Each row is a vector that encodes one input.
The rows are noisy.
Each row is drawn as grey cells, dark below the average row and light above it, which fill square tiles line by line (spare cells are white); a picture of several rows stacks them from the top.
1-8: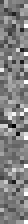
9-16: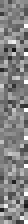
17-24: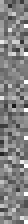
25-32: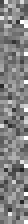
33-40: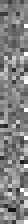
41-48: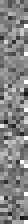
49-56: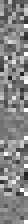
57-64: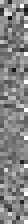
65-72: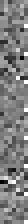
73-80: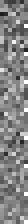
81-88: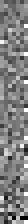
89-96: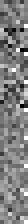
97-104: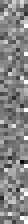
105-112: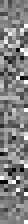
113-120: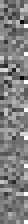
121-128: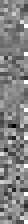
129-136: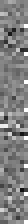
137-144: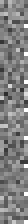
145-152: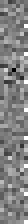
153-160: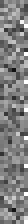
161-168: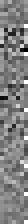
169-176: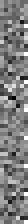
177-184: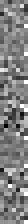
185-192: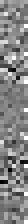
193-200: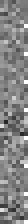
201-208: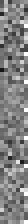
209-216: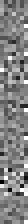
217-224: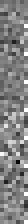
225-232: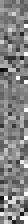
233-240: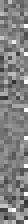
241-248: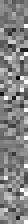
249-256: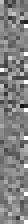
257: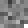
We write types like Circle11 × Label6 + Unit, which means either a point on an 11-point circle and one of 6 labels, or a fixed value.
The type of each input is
List2((Label7 + Line6) × Line8).
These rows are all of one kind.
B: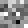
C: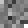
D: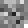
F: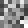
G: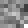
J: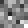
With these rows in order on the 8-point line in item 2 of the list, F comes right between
D and G.
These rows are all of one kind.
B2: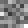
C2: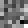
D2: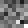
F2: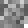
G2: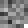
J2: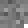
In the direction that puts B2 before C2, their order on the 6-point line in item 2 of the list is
D2, B2, G2, C2, J2, F2.
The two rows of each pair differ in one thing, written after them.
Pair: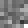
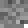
the place on the 8-point line in item 1 of the list
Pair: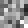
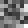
the place on the 8-point line in item 1 of the list
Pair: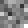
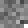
the place on the 6-point line in item 1 of the list
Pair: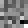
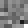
the place on the 8-point line in item 1 of the list
